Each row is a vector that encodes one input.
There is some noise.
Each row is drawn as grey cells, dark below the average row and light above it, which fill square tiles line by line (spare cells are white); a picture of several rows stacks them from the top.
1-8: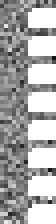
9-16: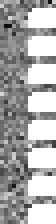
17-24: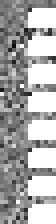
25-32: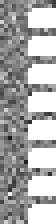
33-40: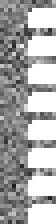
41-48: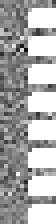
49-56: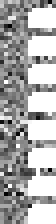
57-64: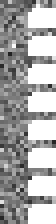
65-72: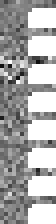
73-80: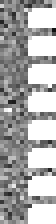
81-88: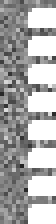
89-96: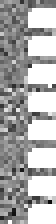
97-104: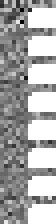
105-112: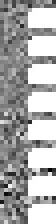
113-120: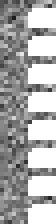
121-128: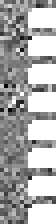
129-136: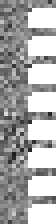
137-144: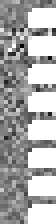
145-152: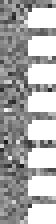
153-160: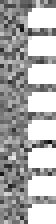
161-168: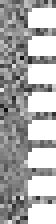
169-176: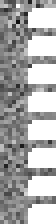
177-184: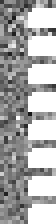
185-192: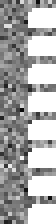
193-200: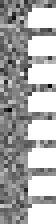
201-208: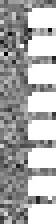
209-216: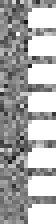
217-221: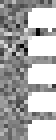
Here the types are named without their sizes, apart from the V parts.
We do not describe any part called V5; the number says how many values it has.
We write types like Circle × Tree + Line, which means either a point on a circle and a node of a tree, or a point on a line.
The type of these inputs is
List(Bool × V5).
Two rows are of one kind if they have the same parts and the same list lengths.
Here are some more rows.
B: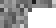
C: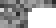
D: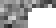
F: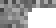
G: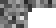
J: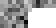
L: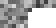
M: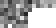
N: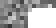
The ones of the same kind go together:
B, D, F, G, L
C, N
J
M

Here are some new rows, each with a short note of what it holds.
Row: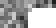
a list of three items
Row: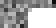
a list of two items
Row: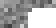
a list of three items
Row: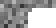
a list of one item
